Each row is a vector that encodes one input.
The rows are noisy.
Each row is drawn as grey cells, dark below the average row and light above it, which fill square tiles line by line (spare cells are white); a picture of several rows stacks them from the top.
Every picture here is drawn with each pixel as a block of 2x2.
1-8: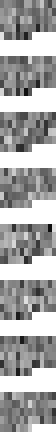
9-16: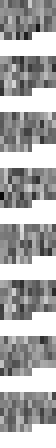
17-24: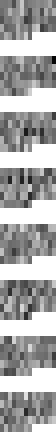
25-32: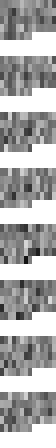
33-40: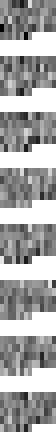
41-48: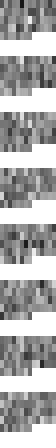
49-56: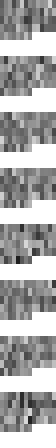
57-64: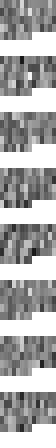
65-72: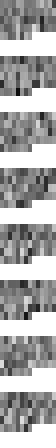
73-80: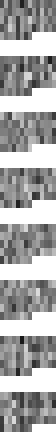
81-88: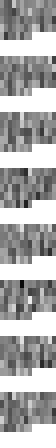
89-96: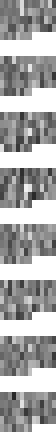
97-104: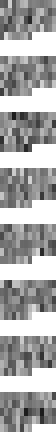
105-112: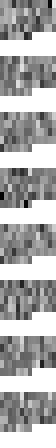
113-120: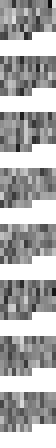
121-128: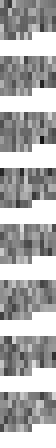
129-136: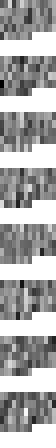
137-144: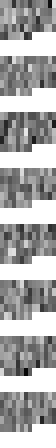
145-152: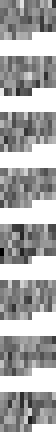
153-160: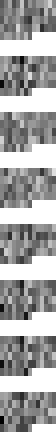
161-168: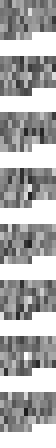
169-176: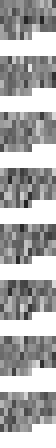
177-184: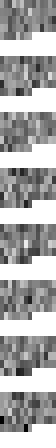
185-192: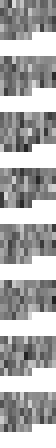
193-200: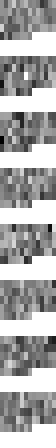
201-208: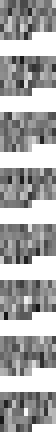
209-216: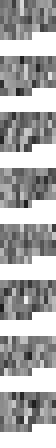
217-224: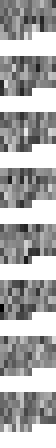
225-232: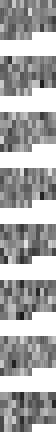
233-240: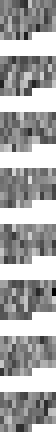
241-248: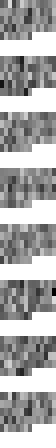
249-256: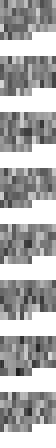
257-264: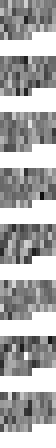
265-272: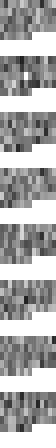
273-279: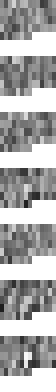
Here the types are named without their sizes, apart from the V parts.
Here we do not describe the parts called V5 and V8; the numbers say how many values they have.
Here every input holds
either a label and a value of V8, or a list of items, each a true/false value and a value of V5.
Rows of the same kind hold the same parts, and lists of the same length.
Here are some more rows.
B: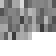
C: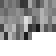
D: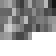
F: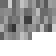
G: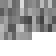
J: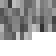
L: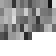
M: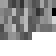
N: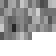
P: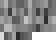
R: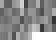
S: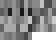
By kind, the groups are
B, G, J, R
C, D, M, P, S
F, N
L

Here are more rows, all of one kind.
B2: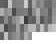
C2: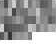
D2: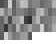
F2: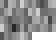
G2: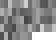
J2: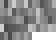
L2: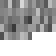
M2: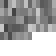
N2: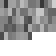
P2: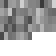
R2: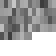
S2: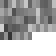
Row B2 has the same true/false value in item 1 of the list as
D2, G2 and L2.
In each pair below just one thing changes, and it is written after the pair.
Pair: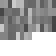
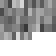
the value of V5 in item 1 of the list
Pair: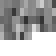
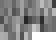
the true/false value in item 2 of the list
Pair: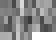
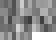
the value of V5 in item 2 of the list
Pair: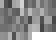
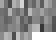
the true/false value in item 2 of the list
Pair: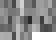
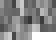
the value of V5 in item 2 of the list
